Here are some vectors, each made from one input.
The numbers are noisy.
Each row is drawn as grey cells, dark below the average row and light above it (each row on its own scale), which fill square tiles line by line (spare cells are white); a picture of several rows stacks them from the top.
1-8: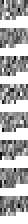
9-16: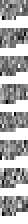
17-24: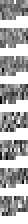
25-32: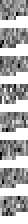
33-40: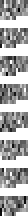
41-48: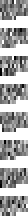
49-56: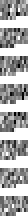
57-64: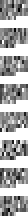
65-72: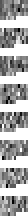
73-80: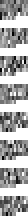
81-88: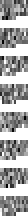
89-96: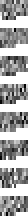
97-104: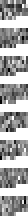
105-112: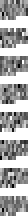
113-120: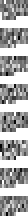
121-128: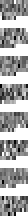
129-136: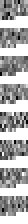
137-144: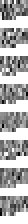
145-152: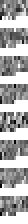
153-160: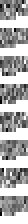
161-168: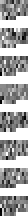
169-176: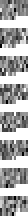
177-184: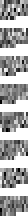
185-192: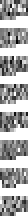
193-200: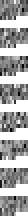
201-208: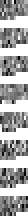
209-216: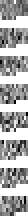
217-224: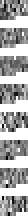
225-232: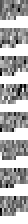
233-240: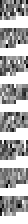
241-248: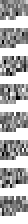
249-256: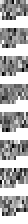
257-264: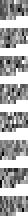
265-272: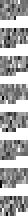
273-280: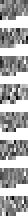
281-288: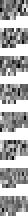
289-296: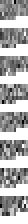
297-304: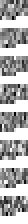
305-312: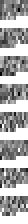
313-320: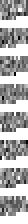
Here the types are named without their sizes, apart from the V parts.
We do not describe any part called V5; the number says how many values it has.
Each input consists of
a point on a line and a value of V5, together with either a label, or three true/false values.
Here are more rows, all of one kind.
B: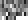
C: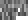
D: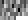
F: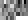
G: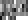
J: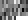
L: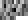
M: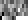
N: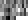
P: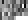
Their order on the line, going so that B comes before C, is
D, N, B, J, P, F, C, L, G, M.
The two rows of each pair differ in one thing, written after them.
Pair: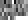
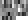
one of the three true/false values
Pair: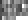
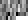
one of the three true/false values
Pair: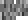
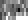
the place on the line
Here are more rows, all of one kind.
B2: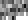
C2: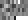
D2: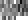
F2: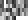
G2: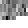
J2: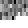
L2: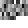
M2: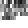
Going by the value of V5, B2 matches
C2 and D2.
